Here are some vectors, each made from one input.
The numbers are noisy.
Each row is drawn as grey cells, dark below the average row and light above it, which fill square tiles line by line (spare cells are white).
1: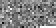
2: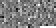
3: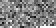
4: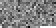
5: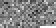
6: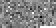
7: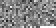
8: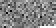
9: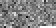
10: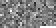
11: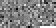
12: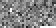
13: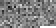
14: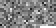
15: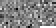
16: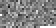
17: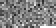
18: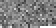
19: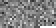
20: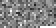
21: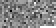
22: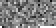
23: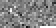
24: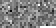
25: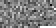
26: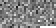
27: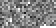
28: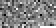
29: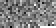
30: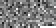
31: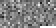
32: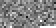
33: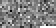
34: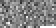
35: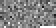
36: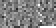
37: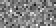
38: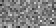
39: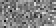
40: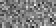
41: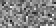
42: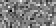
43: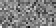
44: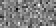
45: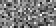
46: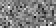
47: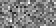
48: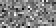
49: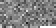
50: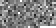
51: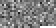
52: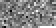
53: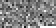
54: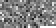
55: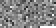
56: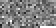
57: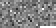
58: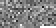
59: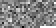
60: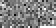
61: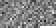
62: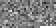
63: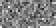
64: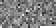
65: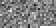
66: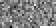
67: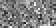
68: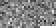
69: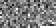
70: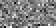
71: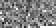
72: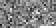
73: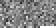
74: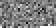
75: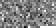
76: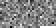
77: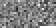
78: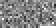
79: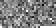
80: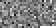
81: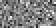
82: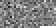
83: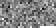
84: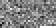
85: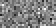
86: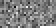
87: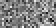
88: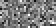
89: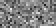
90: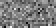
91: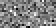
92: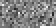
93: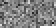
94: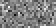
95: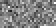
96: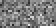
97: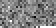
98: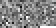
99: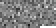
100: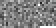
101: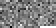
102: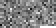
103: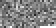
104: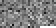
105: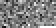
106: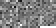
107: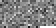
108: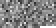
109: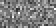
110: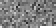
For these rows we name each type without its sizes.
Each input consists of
a label, together with either a point on a line, or a node of a tree.
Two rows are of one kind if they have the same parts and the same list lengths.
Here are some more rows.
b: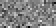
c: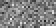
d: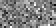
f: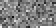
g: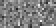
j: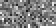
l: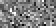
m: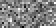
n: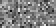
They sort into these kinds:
b, c, f, g, l
d, j, m, n

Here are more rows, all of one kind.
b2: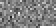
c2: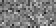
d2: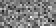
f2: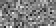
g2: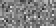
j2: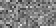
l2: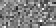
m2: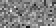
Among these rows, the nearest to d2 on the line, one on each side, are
f2 and j2.
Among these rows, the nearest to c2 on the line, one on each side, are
b2 and l2.
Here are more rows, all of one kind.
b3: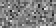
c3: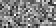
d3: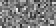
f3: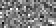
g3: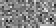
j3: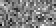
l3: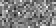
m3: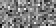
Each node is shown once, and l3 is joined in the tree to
b3 and d3.
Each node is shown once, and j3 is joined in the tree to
g3.
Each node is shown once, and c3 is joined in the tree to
b3 and m3.
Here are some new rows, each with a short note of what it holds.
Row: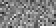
a label and a point on a line
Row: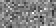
a label and a node of a tree
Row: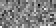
a label and a node of a tree
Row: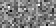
a label and a node of a tree
